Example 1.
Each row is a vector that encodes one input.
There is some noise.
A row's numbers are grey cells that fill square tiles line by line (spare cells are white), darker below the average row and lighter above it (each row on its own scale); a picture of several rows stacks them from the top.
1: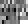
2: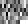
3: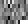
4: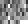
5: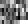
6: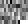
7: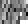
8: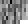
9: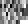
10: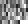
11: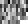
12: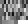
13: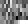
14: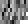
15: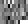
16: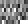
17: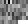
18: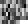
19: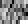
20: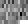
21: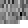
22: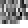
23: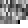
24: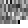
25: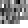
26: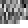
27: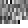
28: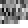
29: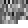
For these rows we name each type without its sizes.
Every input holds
a node of a tree.
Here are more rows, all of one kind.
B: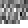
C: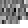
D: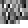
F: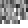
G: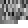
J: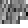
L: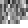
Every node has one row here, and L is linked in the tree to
B, C and F.
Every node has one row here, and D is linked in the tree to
B.
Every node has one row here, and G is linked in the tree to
F.
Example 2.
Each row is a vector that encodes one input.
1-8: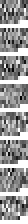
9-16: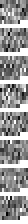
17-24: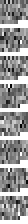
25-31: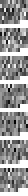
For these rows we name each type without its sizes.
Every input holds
a node of a tree.
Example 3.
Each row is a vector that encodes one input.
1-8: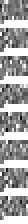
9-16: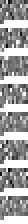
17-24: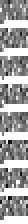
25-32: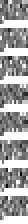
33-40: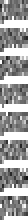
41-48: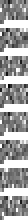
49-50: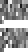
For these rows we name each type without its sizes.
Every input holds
a point on each of two lines.
